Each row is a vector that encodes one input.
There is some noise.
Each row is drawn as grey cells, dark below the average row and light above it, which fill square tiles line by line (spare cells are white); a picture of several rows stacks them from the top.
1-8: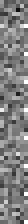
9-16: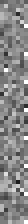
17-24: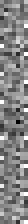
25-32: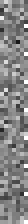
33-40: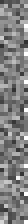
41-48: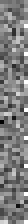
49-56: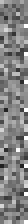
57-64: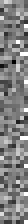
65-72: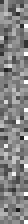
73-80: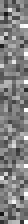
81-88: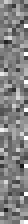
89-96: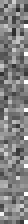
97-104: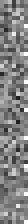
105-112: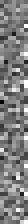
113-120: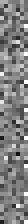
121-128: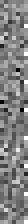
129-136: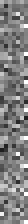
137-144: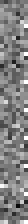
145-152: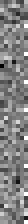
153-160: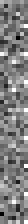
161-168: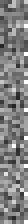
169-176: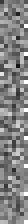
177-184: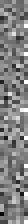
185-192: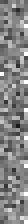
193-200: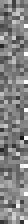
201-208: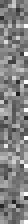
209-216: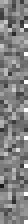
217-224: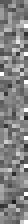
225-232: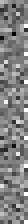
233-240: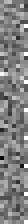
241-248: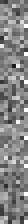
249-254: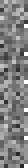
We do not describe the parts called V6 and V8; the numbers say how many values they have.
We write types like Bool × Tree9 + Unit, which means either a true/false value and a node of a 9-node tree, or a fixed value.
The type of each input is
Bool × Bool × Bool × Bool × (Tree9 + V6 × V8).
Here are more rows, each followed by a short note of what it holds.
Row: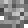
a node of a 9-node tree and four true/false values
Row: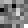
a node of a 9-node tree and four true/false values
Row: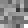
a node of a 9-node tree and four true/false values
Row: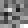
a node of a 9-node tree and four true/false values
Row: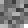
a node of a 9-node tree and four true/false values
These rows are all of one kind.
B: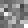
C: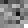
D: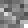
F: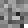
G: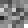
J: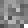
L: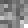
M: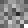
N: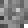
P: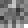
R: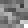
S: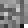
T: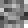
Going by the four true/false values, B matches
D, R and T.
